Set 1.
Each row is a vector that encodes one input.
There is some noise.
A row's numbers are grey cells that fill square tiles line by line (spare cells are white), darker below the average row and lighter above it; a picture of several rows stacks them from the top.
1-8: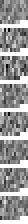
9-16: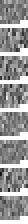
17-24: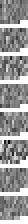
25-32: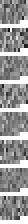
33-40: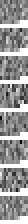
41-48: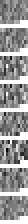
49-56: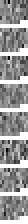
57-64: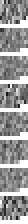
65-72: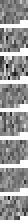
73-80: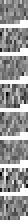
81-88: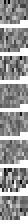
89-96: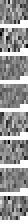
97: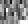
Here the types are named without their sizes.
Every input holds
either a node of a tree, or four true/false values.
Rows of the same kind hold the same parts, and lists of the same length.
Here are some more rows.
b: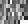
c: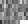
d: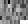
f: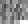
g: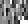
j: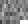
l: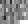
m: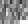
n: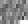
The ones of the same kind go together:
b, d, g
c, f, j, l, m, n

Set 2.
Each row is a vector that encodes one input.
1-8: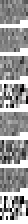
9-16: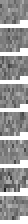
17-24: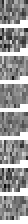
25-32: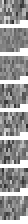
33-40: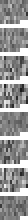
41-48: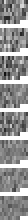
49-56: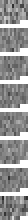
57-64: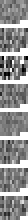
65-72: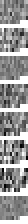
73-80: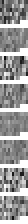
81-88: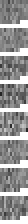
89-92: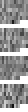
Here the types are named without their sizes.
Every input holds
a node of a tree, together with either a fixed value, or a point on each of two lines.
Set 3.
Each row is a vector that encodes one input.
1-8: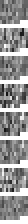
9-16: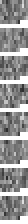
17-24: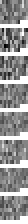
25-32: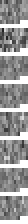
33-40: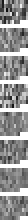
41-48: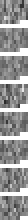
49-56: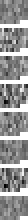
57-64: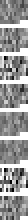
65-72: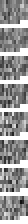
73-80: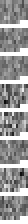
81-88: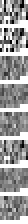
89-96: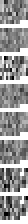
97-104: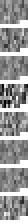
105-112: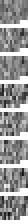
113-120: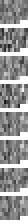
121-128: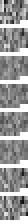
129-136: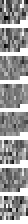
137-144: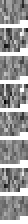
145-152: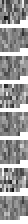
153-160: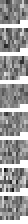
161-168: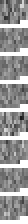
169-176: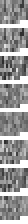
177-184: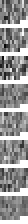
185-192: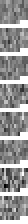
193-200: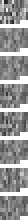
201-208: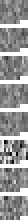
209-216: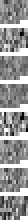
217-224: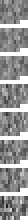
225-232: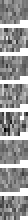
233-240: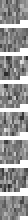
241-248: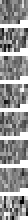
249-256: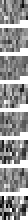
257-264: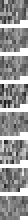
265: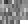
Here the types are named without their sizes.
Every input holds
either a point on a line, or a node of a tree.
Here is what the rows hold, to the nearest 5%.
About 60% of them hold a point on a line. The rest hold a node of a tree.
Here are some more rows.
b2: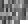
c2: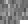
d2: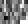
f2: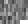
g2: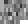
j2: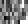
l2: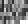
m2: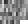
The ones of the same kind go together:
b2, c2, f2, l2
d2, g2, j2, m2

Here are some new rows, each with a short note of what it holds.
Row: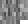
a node of a tree
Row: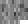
a point on a line
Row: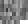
a point on a line
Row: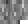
a node of a tree
